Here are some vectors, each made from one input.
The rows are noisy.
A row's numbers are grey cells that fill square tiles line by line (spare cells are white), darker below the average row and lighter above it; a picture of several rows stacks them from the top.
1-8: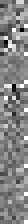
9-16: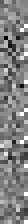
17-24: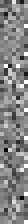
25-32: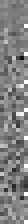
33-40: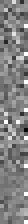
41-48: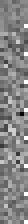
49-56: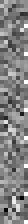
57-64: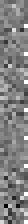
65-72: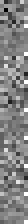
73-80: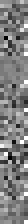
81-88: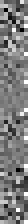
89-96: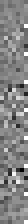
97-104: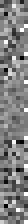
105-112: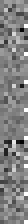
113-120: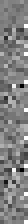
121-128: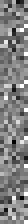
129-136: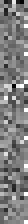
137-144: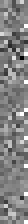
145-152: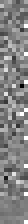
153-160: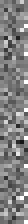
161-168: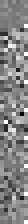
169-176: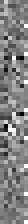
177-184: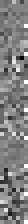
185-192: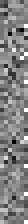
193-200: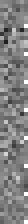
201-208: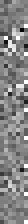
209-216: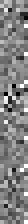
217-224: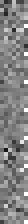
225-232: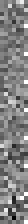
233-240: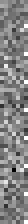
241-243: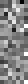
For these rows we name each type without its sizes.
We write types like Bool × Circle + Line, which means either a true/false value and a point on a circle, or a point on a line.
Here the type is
List(Bool × Line).
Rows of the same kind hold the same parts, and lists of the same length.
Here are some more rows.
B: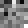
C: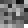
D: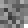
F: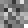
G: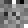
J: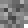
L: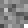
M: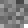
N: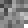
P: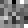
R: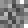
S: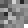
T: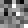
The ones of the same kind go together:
B, D, F, G, J, L, N, R, S
C, P
M
T

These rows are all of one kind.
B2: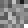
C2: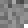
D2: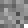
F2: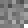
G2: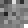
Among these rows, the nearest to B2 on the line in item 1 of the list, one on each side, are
C2 and D2.
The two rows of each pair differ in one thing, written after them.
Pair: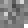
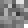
the true/false value in item 1 of the list
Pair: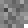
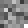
the true/false value in item 1 of the list
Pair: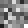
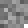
the true/false value in item 1 of the list
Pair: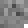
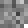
the true/false value in item 1 of the list
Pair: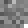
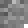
the place on the line in item 1 of the list
